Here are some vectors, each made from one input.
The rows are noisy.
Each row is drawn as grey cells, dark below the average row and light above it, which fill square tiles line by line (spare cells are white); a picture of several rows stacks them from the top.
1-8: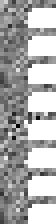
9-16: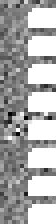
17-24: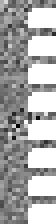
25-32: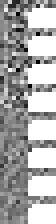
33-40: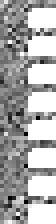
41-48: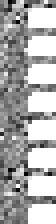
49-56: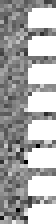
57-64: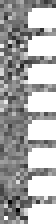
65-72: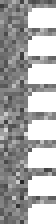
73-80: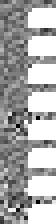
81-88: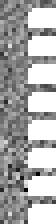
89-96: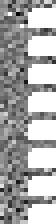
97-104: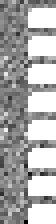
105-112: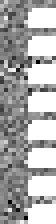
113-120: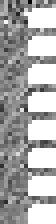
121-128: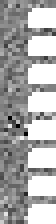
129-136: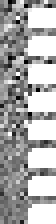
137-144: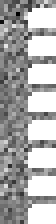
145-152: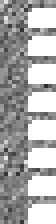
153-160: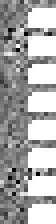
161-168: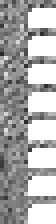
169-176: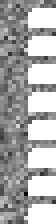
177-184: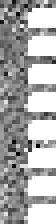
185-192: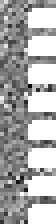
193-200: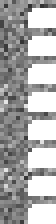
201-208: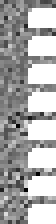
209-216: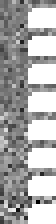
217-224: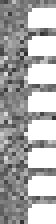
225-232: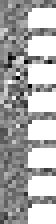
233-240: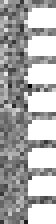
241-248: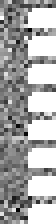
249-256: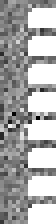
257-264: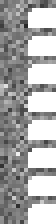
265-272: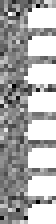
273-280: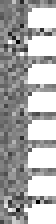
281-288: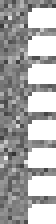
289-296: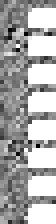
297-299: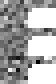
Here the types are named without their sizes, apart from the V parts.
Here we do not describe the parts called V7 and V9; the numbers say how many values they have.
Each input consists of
either a value of V7 and a value of V9, or a list of points on a line.
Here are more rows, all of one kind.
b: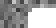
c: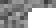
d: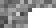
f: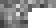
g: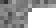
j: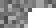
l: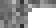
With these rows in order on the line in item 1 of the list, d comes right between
f and j.
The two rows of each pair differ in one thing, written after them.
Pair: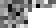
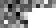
the value of V7
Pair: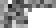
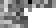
the value of V7
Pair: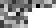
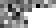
the value of V9
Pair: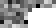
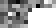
the value of V9
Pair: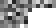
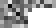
the value of V9
